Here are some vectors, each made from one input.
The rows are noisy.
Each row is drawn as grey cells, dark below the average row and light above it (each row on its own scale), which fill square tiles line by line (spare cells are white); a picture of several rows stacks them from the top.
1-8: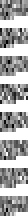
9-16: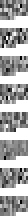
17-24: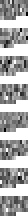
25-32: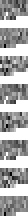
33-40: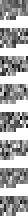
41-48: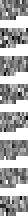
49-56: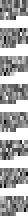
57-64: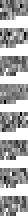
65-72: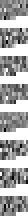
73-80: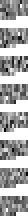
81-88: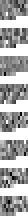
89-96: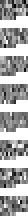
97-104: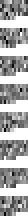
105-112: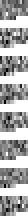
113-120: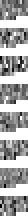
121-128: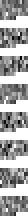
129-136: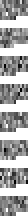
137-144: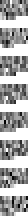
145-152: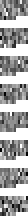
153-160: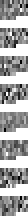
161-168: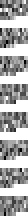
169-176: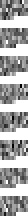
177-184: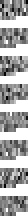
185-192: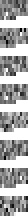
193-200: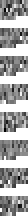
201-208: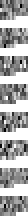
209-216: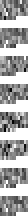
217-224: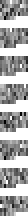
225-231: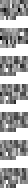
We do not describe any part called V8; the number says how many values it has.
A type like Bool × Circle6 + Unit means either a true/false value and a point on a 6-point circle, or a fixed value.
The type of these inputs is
List3(Bool × V8).
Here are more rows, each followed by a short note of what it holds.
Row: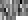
a list of three items
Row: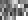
a list of two items
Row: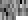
a list of three items
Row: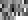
a list of three items
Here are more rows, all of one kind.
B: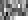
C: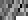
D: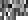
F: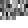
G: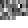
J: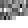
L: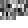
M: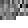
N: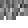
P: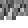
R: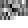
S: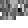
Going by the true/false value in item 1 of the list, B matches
G, J and R.
